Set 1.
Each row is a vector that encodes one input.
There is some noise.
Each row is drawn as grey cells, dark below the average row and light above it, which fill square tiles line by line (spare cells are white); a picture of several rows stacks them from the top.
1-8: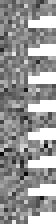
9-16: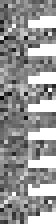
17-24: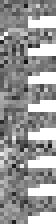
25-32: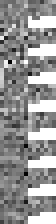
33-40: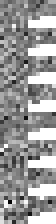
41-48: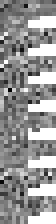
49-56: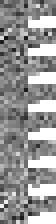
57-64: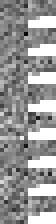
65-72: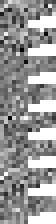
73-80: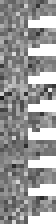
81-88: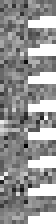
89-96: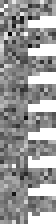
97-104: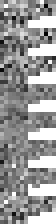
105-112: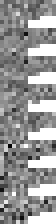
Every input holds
either a point on a 5-point line, or a list of up to two points on a 6-point line.
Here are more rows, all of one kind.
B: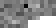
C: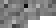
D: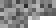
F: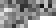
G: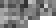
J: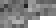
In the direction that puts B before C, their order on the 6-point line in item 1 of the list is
D, F, G, J, B, C.
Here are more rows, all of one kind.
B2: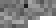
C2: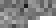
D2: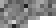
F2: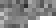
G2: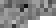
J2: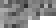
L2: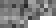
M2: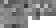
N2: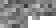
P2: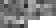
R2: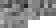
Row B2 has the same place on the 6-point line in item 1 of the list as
C2, L2 and P2.
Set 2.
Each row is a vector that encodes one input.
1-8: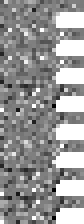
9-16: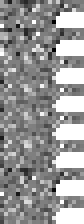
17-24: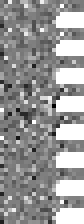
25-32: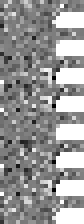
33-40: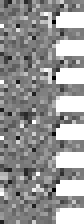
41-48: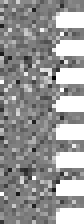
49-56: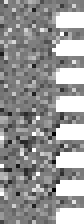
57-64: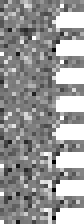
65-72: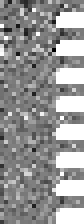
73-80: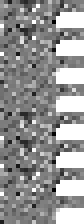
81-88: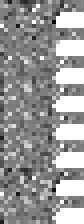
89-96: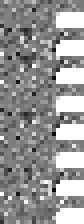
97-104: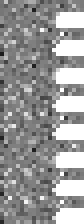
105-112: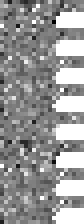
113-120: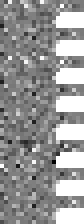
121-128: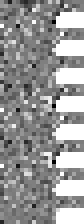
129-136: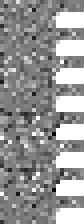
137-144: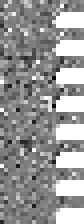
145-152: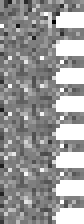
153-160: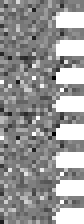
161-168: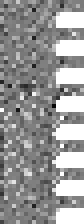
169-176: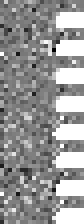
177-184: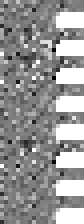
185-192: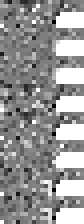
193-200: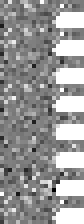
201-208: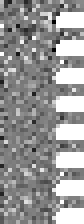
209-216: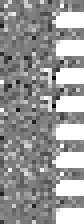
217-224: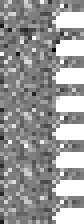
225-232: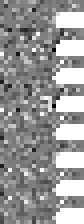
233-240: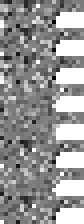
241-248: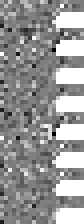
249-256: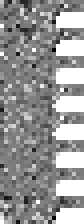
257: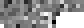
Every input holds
either a point on a 10-point line, or a point on a 13-point line and a true/false value.
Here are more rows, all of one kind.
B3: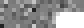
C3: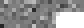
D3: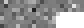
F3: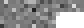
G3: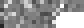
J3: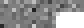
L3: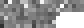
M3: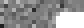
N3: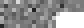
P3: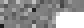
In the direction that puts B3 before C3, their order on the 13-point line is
L3, N3, M3, P3, B3, C3, J3, F3, G3, D3.
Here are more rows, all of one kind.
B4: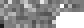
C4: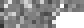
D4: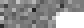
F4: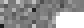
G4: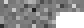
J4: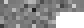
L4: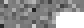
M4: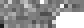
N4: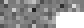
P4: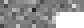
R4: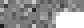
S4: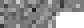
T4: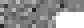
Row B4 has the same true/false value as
C4 and M4.
